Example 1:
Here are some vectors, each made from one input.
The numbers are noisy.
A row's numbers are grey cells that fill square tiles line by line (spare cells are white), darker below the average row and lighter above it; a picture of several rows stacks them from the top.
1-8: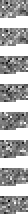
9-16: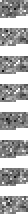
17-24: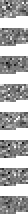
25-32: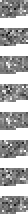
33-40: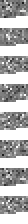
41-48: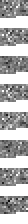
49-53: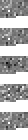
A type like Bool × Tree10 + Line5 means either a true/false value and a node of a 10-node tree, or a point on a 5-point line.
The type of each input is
Bool × Bool × Bool × Bool.
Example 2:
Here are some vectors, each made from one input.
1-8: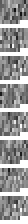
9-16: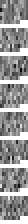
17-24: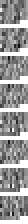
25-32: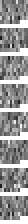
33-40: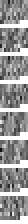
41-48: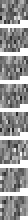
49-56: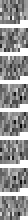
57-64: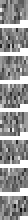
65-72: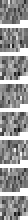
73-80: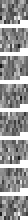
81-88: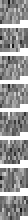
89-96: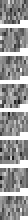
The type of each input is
Bool × Bool × Bool × Bool.
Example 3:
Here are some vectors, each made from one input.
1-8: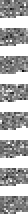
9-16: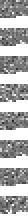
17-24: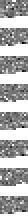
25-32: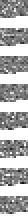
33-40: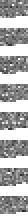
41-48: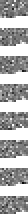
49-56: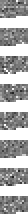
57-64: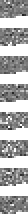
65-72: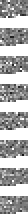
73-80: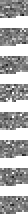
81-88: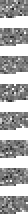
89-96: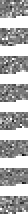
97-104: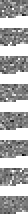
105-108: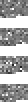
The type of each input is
Bool × Bool × Bool × Bool.
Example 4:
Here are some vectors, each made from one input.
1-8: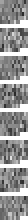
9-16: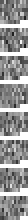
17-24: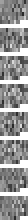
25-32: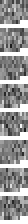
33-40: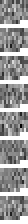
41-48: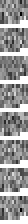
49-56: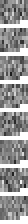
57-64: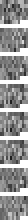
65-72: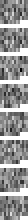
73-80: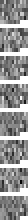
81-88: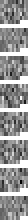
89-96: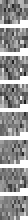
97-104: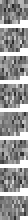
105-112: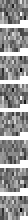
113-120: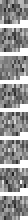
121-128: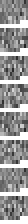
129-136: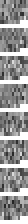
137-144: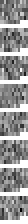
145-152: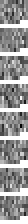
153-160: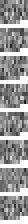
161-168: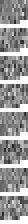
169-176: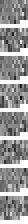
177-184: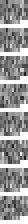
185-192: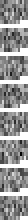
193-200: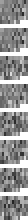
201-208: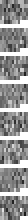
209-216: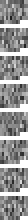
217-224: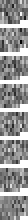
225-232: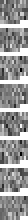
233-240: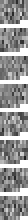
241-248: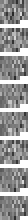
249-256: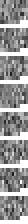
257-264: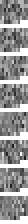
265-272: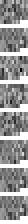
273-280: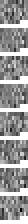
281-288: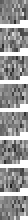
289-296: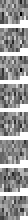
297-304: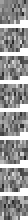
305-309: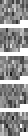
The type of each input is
Bool × Bool × Bool × Bool.
